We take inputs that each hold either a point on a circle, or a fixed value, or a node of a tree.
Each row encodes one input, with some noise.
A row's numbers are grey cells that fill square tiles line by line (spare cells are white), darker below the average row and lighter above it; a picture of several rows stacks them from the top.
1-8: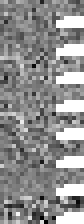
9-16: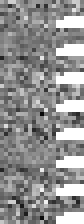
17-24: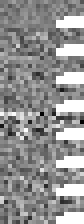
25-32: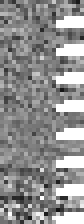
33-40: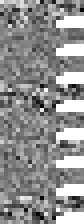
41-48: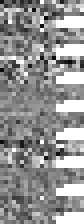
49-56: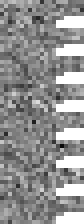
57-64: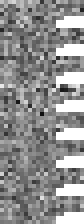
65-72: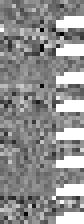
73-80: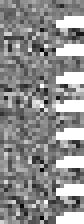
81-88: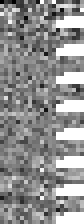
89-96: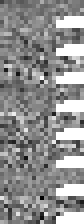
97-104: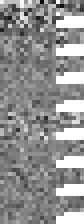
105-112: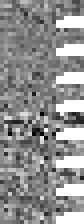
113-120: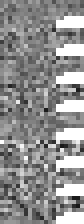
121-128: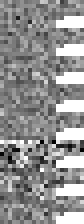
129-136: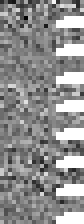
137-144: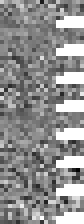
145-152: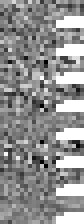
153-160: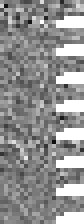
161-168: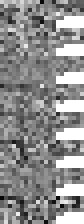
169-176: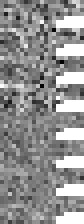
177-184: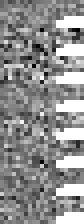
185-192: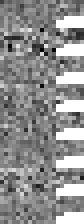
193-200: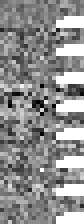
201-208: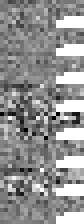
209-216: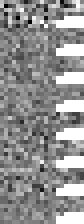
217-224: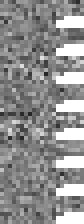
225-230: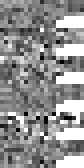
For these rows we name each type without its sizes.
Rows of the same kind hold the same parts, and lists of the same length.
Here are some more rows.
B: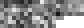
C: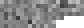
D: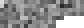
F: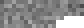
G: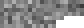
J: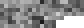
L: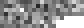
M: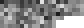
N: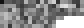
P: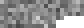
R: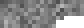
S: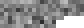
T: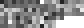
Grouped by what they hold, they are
B, C, P, T
D
F, G, J, L, M, N, R, S

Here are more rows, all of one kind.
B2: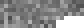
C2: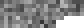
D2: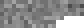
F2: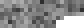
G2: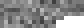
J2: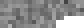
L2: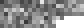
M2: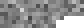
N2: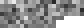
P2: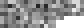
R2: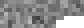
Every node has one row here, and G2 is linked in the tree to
C2 and N2.
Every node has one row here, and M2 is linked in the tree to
C2 and L2.
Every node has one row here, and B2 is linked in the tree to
C2 and D2.
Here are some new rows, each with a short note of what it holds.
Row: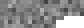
a node of a tree
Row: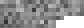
a point on a circle
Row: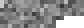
a fixed value
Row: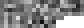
a node of a tree
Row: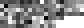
a fixed value
